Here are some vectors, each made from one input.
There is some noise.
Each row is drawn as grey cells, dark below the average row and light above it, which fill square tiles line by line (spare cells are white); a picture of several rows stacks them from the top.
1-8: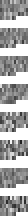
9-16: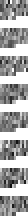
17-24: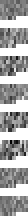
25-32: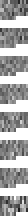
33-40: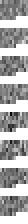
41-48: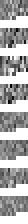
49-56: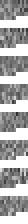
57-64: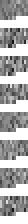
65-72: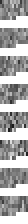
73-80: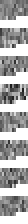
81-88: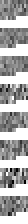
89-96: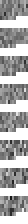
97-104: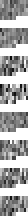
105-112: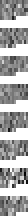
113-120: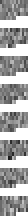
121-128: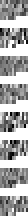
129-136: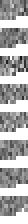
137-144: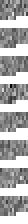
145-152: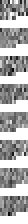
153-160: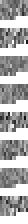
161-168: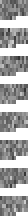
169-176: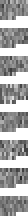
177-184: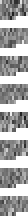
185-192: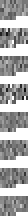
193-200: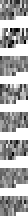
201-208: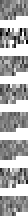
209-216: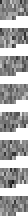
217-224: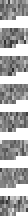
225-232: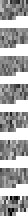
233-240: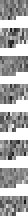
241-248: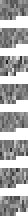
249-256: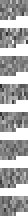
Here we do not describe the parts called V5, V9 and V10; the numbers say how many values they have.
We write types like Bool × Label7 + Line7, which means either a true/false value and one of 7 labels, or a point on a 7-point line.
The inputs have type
Bool × (Line4 + V5) × (Line7 + V10) × V9.
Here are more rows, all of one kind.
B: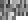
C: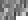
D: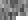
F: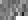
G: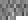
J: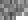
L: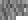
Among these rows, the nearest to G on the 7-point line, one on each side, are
D and L.
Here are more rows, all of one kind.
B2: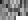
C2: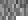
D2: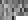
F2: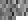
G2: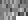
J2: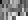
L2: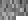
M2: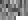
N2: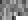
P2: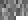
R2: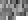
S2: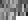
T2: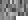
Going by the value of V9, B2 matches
C2, J2, P2 and T2.
